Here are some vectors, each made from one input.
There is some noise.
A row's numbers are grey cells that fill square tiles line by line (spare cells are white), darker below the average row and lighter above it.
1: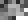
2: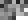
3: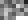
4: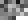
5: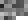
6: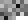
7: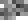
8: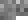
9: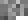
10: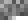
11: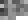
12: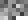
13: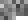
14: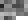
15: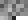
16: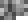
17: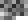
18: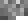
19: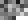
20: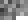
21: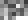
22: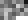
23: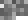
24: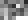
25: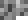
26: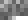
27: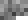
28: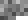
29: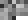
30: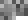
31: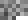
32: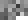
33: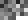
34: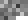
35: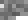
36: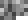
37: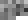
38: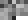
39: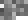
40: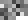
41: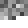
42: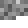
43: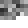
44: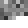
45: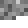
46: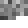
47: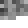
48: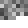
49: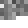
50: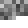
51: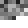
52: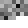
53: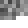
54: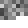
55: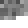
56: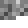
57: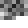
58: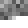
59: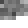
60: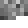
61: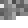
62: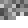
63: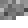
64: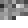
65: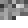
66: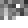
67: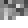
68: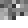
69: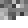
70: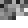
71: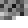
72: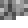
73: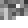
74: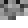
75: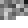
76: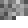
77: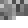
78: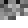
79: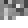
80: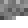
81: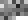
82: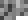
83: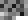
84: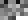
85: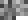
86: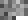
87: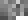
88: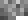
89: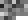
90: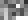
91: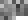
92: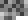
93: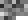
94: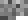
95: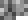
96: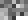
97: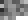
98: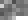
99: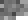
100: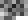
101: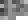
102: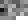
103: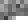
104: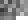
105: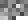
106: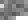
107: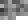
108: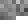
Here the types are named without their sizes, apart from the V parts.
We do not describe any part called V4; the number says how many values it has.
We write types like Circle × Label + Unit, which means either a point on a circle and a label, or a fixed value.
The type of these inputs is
Bool × Line × (Line + V4).
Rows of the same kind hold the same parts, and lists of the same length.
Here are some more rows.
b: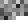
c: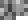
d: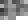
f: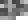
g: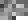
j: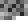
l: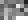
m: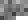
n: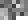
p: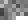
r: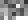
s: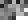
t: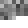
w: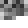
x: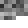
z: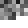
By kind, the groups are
b, c, d, f, m, p, t
g, j, l, n, r, s, w, x, z

